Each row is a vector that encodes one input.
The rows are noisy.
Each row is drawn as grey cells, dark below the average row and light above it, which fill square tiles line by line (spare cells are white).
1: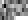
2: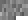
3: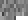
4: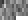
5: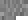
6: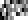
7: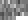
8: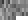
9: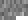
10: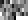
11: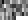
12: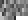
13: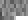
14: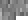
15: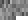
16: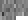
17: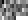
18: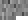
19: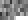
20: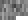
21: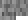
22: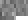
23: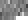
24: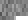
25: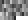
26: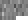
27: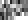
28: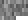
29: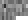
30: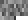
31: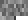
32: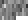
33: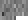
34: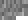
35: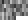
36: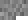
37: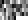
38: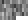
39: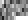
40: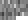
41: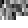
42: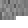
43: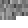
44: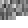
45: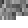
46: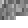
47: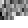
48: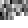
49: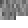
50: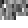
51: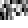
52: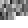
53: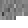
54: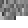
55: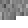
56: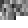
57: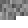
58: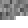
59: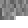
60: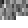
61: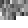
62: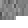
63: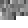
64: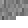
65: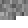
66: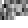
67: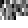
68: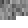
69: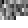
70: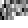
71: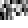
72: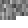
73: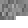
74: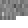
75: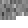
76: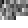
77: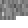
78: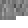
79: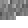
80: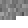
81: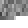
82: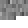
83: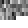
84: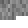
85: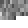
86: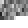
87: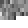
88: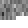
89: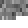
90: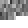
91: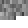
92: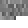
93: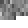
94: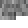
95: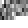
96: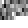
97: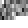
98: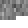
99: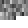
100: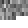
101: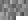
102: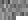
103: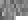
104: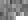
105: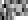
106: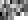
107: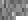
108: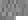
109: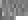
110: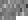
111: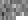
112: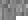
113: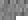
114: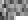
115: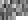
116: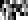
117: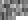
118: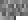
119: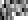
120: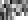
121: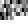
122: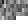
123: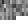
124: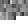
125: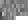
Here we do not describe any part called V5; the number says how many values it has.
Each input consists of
a true/false value, together with either a node of a 9-node tree, or a value of V5.
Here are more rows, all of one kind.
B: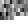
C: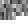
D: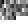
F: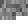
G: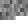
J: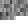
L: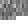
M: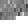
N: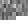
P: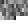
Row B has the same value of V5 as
F, G and J.
